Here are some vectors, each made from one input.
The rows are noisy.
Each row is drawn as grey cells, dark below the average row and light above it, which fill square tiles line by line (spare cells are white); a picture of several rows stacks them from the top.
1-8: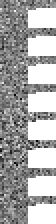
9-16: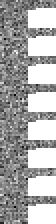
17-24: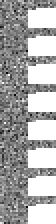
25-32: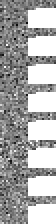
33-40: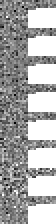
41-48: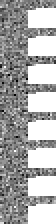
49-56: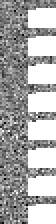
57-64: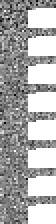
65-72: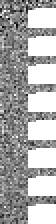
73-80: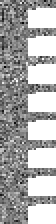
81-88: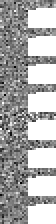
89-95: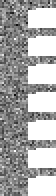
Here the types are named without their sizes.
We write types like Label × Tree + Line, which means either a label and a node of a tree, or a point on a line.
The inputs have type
Bool × (Label + Line).
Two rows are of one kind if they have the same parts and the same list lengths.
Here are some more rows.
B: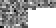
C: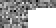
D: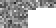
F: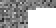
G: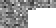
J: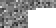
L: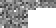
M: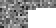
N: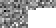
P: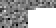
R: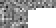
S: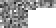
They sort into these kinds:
B, C, M, N, R
D, F, G, J, L, P, S

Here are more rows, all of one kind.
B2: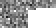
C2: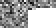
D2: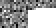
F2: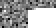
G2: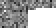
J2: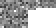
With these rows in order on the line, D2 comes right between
G2 and J2.
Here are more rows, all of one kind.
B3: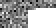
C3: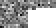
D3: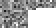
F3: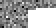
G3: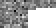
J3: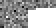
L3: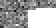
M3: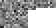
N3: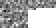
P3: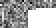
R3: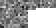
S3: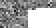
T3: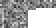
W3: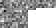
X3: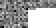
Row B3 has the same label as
D3, P3, S3 and T3.
